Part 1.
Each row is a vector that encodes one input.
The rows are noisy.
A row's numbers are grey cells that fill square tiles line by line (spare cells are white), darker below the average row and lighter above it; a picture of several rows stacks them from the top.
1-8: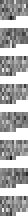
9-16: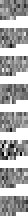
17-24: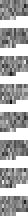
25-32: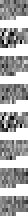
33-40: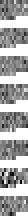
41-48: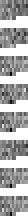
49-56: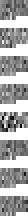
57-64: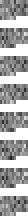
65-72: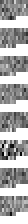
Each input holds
a list of up to two points on a 4-point line.
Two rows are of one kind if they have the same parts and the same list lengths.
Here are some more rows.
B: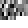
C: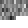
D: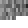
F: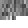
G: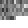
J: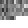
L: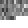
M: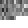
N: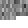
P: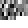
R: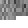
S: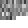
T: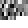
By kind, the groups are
B, P, T
C, G, J, L, M, S
D, F, N, R

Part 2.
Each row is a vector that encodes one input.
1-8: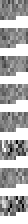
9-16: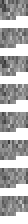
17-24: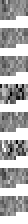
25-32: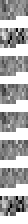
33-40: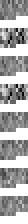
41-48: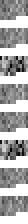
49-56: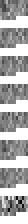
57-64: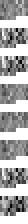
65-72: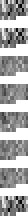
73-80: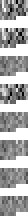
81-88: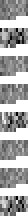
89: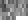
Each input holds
either a point on a 4-point line, or a point on an 8-point line.
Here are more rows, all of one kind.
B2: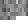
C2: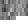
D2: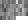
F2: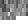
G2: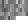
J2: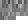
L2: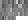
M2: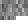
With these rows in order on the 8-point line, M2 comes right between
D2 and L2.
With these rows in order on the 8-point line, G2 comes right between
B2 and D2.
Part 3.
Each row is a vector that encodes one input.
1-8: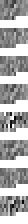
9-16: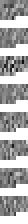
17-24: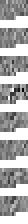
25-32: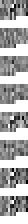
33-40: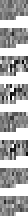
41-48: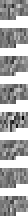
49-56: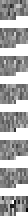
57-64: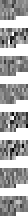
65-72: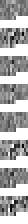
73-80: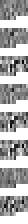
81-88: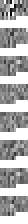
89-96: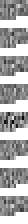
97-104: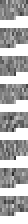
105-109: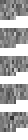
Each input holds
either a node of an 8-node tree, or four true/false values.
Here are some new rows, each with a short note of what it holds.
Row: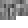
four true/false values
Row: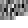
a node of an 8-node tree
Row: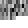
a node of an 8-node tree
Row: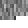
four true/false values
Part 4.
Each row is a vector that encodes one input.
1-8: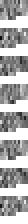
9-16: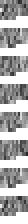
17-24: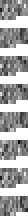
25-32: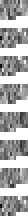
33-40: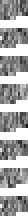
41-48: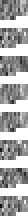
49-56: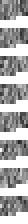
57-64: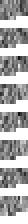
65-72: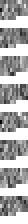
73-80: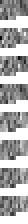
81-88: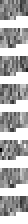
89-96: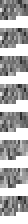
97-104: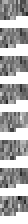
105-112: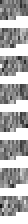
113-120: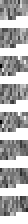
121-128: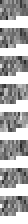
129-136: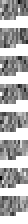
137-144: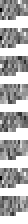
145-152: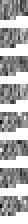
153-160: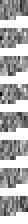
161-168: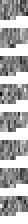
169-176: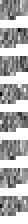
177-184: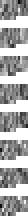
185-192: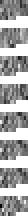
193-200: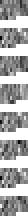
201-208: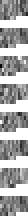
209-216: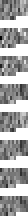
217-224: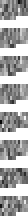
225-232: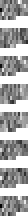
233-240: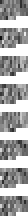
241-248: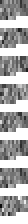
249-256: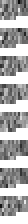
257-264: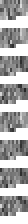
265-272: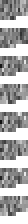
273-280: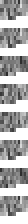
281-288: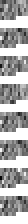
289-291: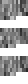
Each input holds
a point on a 6-point line and a true/false value.
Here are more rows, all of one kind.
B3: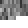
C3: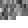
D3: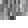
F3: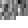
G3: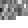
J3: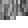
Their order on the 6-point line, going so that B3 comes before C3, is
J3, G3, B3, C3, D3, F3.
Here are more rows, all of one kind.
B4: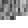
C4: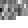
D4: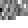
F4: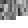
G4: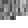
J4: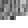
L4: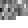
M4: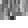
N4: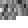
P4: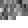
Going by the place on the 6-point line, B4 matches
G4, J4 and P4.
